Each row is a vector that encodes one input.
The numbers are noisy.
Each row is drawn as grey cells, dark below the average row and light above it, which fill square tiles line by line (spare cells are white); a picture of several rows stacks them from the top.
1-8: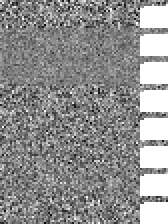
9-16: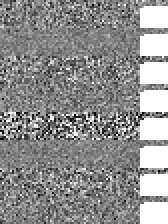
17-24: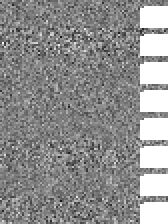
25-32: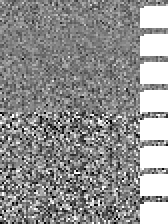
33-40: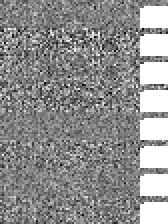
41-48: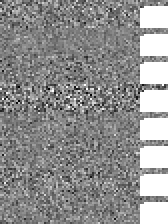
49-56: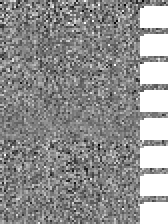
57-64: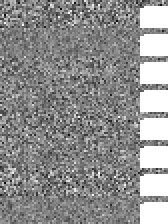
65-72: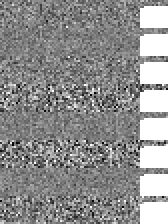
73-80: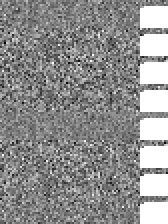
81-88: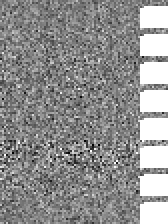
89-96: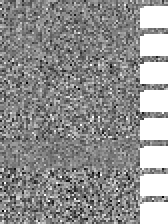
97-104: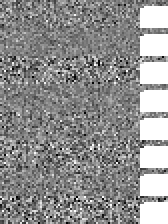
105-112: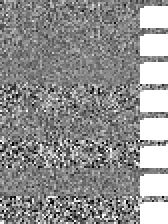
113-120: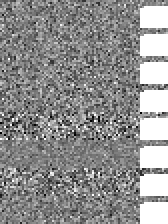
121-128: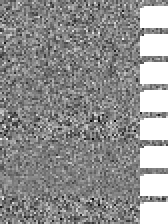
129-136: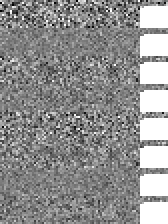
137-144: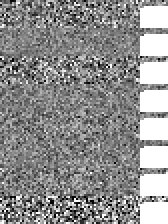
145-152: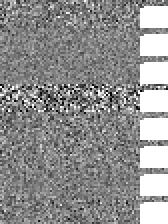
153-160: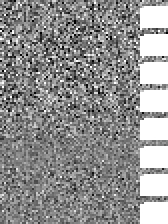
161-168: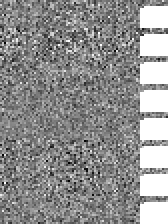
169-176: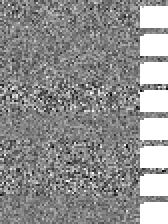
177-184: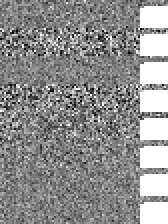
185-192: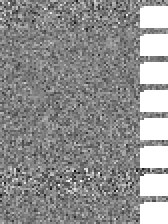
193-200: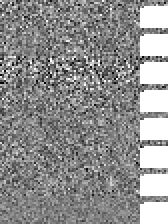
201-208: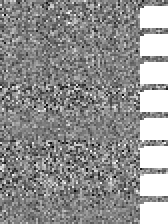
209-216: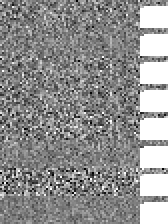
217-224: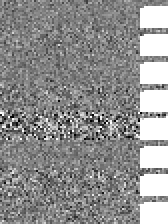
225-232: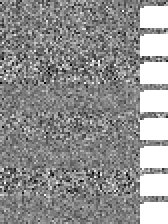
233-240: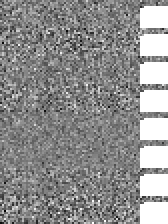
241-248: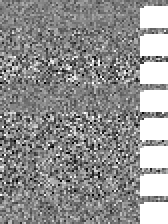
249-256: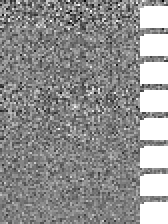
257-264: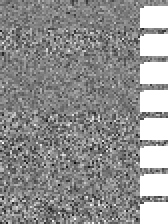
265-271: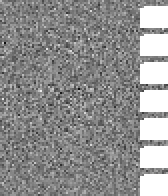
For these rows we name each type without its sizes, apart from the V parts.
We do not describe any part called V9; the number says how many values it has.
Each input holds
a node of a tree, four true/false values and a value of V9.
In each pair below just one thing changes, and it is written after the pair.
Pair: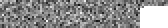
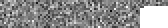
one of the four true/false values
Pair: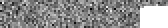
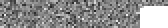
the node of the tree
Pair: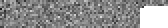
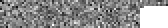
the node of the tree
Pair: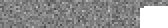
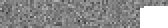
the value of V9
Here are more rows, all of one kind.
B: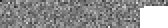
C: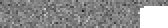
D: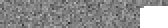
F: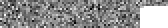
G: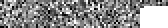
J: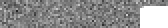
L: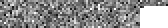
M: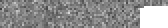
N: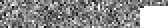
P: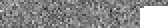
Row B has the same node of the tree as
F, G and J.
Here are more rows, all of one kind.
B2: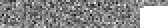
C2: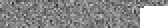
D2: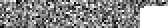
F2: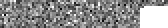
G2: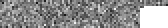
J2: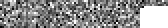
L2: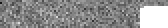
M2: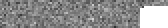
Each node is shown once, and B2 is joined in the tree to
C2 and F2.
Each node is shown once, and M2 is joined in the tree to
J2.
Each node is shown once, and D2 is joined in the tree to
J2.
